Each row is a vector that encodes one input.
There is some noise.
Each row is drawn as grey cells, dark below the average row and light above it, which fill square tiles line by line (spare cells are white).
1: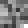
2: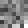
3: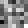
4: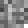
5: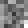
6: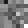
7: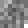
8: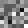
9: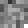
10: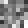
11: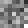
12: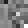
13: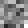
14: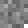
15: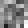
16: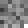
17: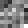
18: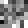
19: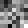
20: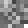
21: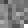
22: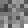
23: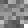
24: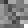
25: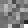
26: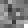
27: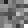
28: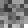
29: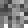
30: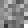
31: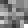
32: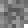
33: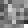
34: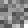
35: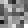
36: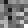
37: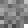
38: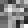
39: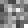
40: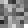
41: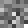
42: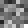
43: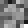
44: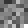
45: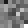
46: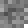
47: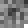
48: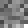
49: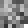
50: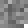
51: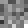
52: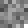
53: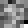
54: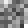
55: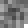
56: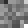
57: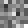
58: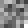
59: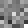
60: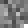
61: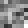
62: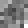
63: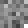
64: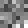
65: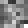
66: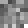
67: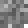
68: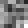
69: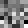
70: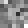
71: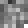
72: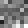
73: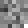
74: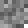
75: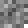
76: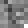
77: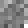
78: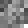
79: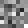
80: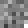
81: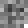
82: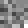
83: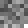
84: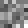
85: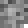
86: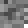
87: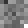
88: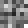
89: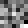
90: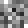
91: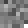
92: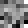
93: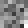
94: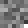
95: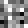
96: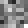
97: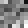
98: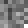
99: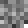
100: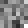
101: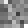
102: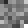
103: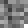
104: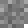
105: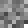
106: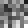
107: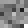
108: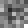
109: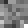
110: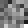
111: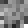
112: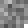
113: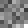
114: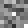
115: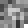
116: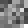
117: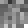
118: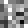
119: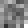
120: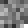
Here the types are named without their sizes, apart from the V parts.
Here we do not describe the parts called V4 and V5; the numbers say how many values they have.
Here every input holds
either a true/false value, a value of V4 and a value of V5, or a list of points on a line.
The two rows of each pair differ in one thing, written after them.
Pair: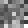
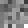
the true/false value
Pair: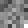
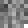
the true/false value
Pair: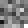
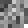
the value of V4
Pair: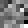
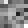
the true/false value
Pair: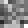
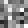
the value of V4
